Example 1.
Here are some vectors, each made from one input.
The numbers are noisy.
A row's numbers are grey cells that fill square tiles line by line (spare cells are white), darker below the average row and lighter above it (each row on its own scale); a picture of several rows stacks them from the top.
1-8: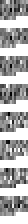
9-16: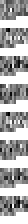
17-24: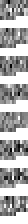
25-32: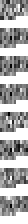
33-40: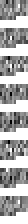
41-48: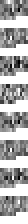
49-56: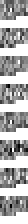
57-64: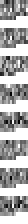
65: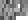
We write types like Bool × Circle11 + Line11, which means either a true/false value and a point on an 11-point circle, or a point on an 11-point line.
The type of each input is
Line7 + Line8.
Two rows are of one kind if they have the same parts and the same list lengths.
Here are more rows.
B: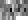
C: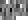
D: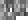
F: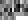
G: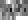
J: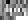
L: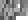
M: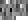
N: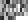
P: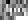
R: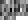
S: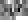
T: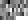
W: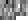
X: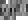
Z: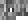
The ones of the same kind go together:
B, C, F, G, M, R, S, X
D, J, L, N, P, T, W, Z

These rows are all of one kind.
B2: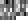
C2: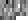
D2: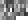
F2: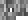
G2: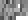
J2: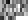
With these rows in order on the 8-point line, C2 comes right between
B2 and G2.
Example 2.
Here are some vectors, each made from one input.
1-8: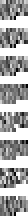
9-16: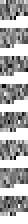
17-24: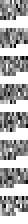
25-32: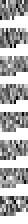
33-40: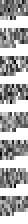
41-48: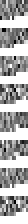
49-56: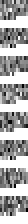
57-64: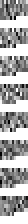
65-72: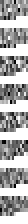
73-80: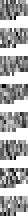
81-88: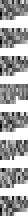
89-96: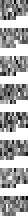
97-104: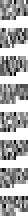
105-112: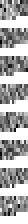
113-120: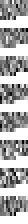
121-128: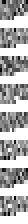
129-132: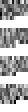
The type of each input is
List2(Line7).
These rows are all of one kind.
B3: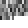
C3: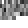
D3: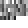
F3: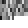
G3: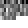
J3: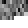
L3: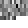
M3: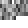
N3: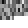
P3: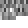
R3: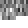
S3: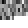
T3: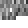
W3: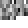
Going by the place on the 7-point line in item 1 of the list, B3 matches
F3, J3, N3 and S3.
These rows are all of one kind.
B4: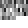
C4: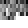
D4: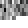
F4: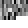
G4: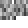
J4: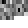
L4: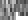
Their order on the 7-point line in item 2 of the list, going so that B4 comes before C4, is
D4, L4, G4, B4, J4, C4, F4.
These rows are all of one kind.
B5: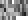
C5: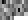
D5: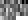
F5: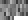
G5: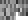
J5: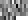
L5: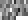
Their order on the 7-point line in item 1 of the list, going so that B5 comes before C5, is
J5, L5, B5, D5, G5, F5, C5.
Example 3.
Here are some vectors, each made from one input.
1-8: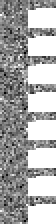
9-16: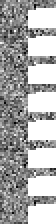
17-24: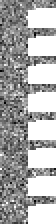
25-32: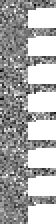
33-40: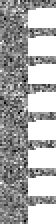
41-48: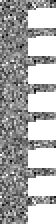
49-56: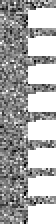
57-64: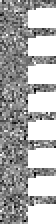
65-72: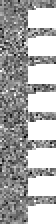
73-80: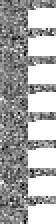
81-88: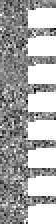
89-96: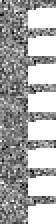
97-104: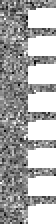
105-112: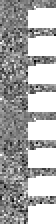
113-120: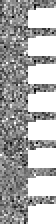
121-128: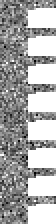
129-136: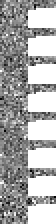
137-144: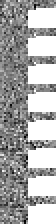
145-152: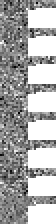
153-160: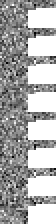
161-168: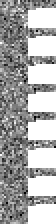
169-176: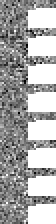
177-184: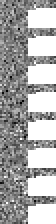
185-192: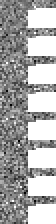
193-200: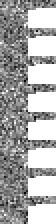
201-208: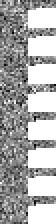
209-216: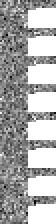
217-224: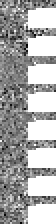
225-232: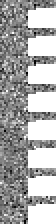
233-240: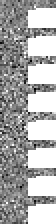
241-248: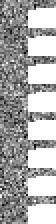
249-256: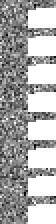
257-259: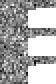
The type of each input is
List2(Line11).
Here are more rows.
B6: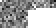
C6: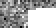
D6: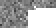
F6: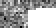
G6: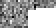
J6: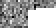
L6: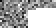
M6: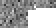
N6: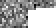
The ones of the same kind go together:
B6, D6, M6
C6, F6, G6, J6, N6
L6

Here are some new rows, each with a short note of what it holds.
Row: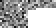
the empty list
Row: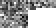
a list of two items
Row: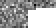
a list of one item
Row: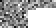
the empty list
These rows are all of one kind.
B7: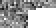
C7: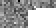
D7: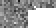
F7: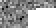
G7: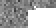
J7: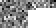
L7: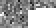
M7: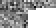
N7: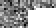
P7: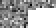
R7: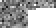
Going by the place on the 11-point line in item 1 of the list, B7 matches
M7 and P7.
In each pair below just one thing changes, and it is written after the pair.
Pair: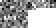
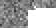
the place on the 11-point line in item 1 of the list
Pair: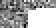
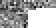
the place on the 11-point line in item 2 of the list
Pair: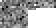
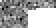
the place on the 11-point line in item 1 of the list
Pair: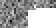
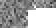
the place on the 11-point line in item 2 of the list
